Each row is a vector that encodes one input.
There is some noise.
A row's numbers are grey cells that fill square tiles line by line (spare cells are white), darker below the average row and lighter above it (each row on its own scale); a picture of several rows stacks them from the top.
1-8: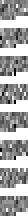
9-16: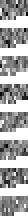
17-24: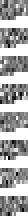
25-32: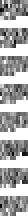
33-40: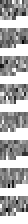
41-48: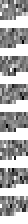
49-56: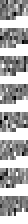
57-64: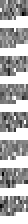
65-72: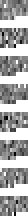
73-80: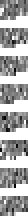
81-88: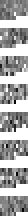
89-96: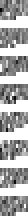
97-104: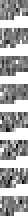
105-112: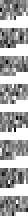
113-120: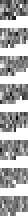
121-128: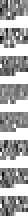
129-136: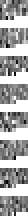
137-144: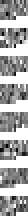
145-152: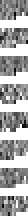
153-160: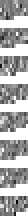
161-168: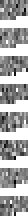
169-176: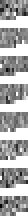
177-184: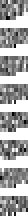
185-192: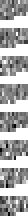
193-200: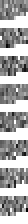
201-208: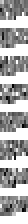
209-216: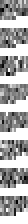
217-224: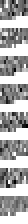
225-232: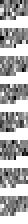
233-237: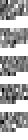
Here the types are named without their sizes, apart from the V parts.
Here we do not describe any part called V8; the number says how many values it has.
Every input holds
four true/false values, together with either a point on a line, or a value of V8.
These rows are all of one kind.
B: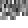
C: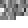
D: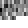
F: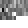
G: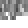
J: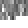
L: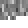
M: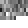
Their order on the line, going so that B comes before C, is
F, B, D, L, J, C, G, M.
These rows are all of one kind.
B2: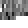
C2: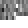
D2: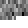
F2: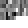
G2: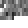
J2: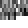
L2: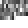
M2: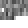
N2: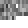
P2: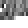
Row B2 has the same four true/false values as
D2 and P2.
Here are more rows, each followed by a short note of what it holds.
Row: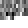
four true/false values and a value of V8
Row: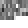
four true/false values and a value of V8
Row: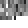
a point on a line and four true/false values
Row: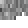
a point on a line and four true/false values
